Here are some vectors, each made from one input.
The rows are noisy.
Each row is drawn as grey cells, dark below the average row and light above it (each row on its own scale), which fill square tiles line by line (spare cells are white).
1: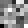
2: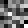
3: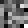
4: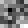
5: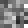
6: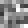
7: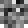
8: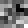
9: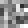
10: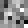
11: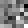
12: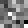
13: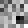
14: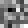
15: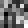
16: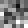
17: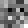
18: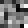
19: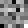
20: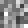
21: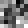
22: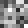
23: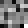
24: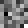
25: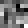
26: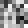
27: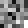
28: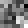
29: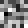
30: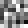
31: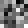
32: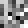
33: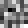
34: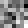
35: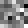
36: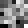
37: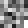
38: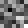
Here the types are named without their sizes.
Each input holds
three true/false values.
